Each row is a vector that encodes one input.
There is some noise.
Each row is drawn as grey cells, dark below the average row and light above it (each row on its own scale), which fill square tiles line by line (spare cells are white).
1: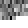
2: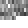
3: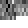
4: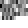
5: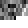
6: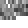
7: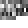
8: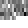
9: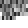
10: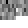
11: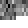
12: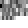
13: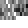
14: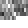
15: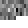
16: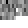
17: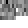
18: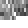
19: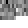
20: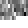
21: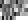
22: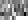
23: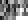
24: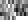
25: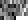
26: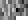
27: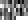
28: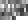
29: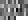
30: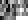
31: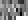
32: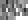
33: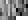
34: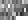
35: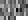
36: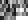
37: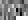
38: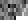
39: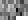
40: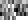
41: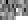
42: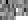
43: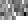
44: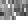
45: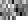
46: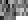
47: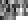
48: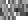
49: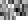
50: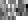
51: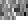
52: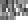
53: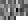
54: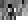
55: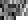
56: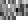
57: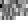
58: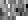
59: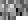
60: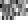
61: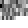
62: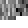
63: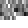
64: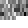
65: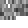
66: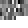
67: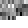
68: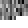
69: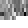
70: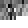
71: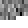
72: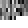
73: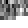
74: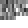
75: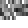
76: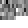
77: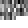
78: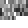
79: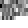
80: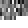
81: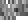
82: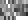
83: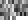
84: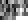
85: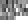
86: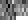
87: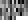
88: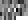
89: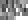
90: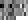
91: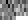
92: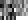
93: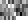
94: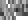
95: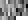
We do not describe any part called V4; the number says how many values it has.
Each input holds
a point on a 7-point line, together with either a point on a 6-point circle, or a value of V4.
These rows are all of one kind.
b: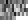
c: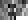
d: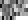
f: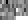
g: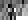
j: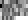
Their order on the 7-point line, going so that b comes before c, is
j, f, d, b, g, c.
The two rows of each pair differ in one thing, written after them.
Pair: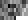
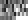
the place on the 6-point circle
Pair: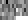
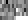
the place on the 7-point line
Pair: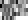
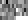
the place on the 6-point circle
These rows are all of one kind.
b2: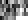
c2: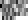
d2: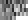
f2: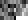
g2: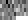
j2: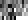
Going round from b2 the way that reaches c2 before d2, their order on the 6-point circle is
b2, f2, j2, c2, d2, g2.
